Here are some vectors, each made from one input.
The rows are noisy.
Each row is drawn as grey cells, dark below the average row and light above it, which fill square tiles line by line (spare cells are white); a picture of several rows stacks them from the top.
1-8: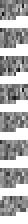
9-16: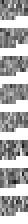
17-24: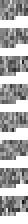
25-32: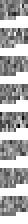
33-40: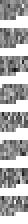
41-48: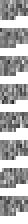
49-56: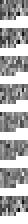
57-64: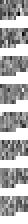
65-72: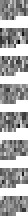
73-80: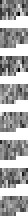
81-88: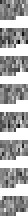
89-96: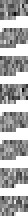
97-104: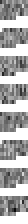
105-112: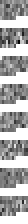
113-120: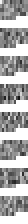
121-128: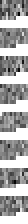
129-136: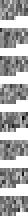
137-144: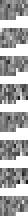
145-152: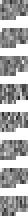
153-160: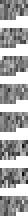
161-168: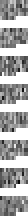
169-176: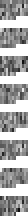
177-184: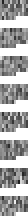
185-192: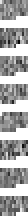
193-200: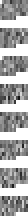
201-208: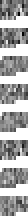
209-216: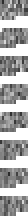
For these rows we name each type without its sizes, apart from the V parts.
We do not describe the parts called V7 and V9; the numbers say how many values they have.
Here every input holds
either a point on a line, or a true/false value and a value of V9, or a value of V7.
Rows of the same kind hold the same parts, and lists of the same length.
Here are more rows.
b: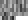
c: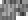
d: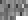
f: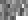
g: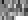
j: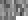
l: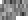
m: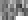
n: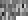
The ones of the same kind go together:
b, g, m
c, d, f, j, l
n

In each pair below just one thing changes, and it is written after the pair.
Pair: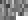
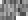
the true/false value
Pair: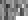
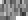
the true/false value
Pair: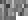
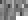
the value of V9
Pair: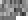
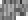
the value of V9
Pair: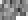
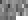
the true/false value
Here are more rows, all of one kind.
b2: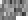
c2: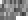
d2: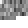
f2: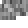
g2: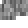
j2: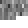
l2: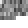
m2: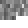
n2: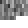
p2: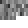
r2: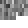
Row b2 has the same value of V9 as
c2, d2, l2 and n2.
